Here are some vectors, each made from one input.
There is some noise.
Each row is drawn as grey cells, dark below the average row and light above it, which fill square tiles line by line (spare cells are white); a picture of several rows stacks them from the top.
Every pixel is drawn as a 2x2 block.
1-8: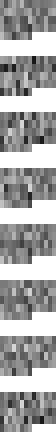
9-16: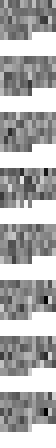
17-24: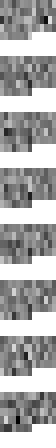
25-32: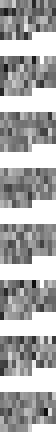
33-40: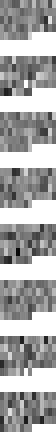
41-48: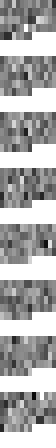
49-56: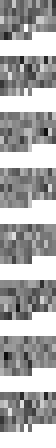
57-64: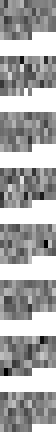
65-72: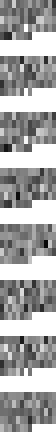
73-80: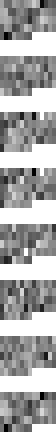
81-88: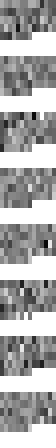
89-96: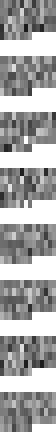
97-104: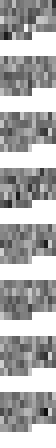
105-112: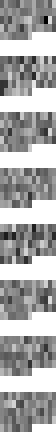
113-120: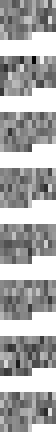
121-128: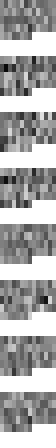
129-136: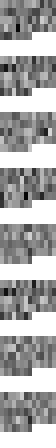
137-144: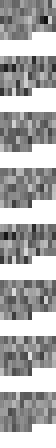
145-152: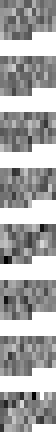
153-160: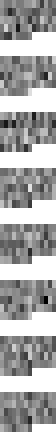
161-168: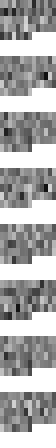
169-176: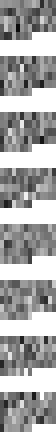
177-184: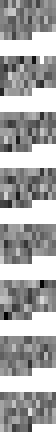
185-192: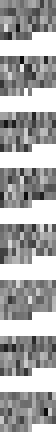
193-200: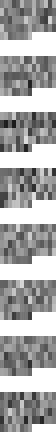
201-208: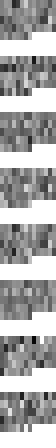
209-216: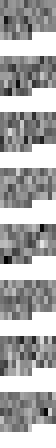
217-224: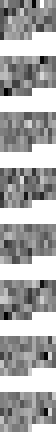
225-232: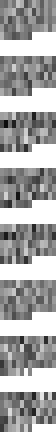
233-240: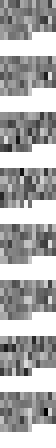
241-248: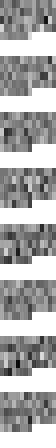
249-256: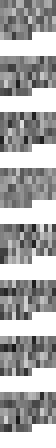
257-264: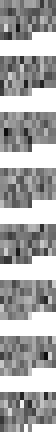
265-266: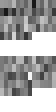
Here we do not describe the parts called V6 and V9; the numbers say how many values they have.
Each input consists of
either a fixed value, or a node of an 8-node tree, or three true/false values, or a value of V6 and a value of V9.
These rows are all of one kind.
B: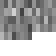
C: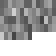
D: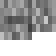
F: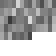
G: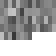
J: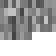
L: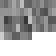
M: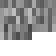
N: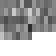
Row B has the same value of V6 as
M and N.
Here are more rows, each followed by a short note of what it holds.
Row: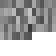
a value of V6 and a value of V9
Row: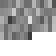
a value of V6 and a value of V9
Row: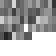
three true/false values
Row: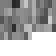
a fixed value
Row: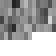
a fixed value
